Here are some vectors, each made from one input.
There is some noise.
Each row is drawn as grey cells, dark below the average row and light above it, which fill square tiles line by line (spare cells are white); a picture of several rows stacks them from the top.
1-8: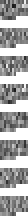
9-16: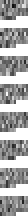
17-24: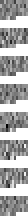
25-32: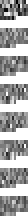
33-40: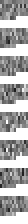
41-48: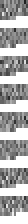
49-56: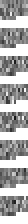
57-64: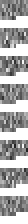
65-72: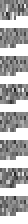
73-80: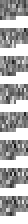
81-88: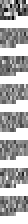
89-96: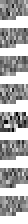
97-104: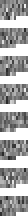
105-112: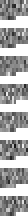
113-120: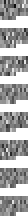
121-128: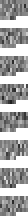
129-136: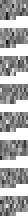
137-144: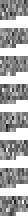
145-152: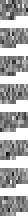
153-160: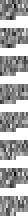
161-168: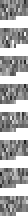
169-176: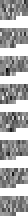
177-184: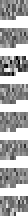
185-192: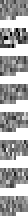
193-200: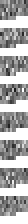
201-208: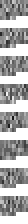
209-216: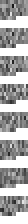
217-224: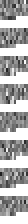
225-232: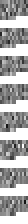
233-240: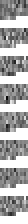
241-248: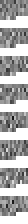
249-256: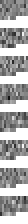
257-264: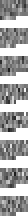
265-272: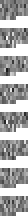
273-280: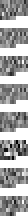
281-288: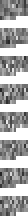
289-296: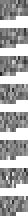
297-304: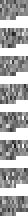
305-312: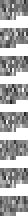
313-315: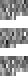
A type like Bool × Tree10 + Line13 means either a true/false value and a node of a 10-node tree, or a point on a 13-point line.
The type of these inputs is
List2(Line6).
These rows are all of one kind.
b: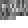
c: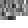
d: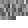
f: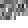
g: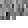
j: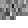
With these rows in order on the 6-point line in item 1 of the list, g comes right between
b and f.
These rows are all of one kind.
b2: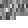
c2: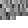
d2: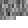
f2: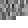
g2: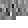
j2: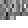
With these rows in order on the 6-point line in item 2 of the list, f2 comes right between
b2 and c2.
